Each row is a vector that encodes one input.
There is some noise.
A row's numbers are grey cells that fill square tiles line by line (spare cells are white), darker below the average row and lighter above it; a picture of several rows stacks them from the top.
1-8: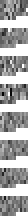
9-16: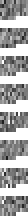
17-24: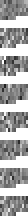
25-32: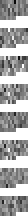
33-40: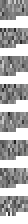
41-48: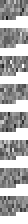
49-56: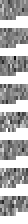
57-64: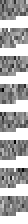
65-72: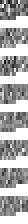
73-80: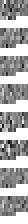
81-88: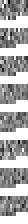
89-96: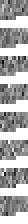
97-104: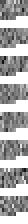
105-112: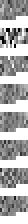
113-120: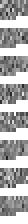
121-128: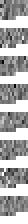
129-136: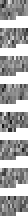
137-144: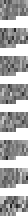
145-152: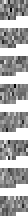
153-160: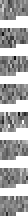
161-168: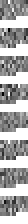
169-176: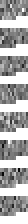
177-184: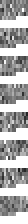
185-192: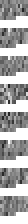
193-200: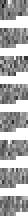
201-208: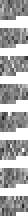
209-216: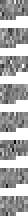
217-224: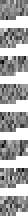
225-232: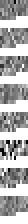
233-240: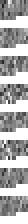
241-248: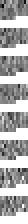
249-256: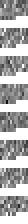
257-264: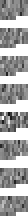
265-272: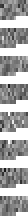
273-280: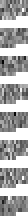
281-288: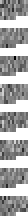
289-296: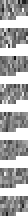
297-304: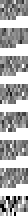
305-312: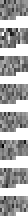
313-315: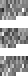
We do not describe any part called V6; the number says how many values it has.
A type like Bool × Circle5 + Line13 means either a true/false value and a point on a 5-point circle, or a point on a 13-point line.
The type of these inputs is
(Bool × Bool × Bool + Label8) × V6 + Unit.
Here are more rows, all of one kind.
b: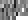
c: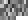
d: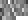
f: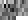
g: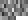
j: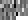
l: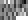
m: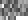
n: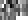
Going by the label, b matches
f, j and l.
